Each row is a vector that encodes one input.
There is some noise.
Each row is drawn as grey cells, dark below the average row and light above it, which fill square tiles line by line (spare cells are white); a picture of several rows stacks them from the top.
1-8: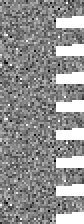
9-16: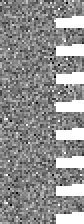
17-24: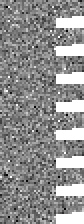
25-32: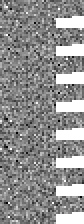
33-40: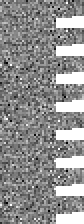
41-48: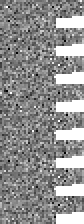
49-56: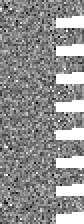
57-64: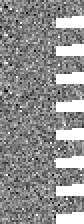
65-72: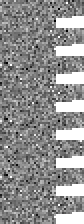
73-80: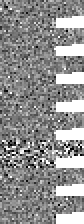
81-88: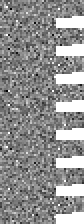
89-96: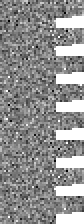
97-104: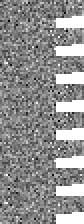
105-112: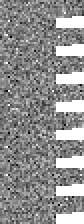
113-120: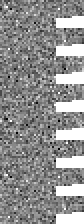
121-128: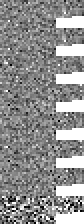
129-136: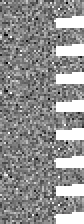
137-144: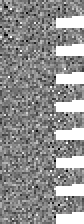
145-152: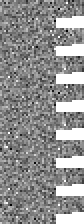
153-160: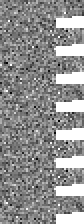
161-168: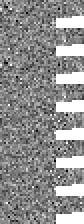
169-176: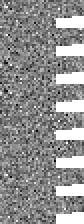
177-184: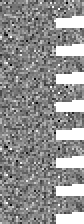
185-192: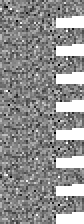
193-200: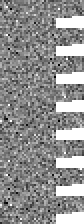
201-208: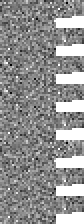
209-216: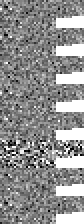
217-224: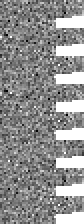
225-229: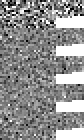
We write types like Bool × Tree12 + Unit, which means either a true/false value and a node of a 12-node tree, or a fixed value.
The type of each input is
Bool × Bool × Bool + Unit.
